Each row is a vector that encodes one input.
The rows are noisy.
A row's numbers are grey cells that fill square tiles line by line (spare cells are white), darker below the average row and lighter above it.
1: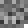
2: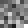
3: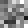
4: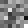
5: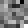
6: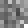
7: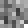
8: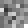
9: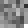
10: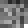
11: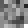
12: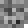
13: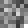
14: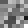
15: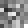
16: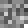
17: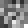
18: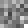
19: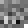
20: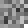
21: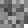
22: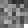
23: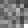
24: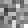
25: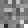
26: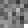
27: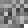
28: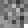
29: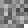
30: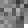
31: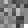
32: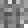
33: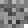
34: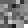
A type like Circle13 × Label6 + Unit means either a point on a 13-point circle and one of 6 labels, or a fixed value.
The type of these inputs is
Label7.
